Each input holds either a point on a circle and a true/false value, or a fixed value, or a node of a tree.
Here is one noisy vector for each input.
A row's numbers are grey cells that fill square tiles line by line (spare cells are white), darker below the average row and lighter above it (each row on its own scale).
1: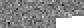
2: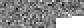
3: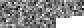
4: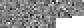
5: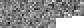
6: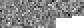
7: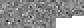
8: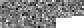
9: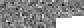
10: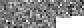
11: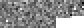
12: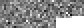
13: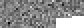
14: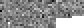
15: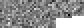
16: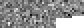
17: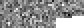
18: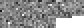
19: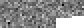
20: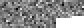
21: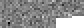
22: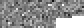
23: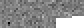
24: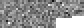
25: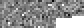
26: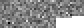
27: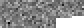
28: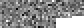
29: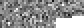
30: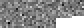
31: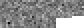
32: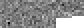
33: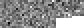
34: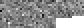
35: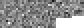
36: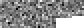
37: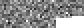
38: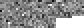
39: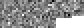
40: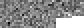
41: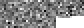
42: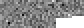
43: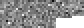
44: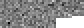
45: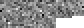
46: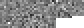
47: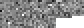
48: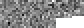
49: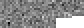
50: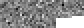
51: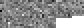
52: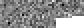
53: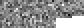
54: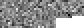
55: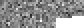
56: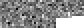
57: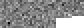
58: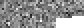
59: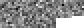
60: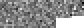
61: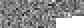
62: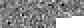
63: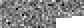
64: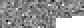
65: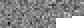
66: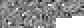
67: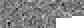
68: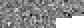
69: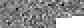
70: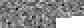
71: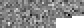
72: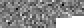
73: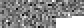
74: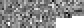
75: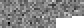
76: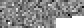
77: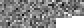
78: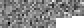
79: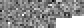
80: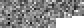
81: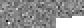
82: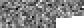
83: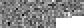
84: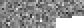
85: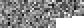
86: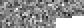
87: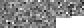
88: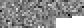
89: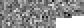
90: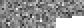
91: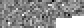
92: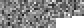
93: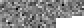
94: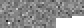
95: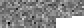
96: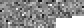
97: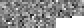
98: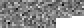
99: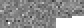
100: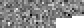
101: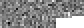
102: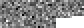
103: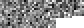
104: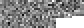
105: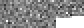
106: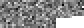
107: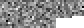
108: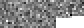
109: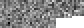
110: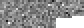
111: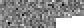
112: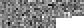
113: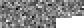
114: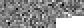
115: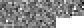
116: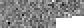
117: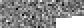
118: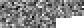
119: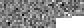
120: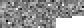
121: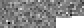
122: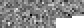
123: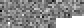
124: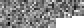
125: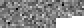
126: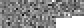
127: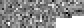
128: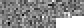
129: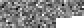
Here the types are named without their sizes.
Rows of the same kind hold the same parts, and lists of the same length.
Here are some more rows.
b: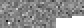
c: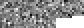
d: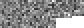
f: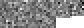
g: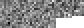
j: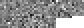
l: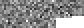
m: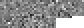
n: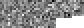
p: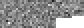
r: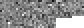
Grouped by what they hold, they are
b, c, n, p, r
d, f, g, l
j, m

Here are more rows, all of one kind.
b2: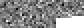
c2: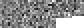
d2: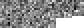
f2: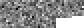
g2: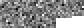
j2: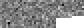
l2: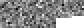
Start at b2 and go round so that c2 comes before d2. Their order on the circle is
b2, l2, g2, f2, c2, j2, d2.
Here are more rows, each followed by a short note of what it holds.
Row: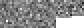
a point on a circle and a true/false value
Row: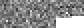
a point on a circle and a true/false value
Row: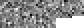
a node of a tree
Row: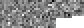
a node of a tree
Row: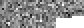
a node of a tree
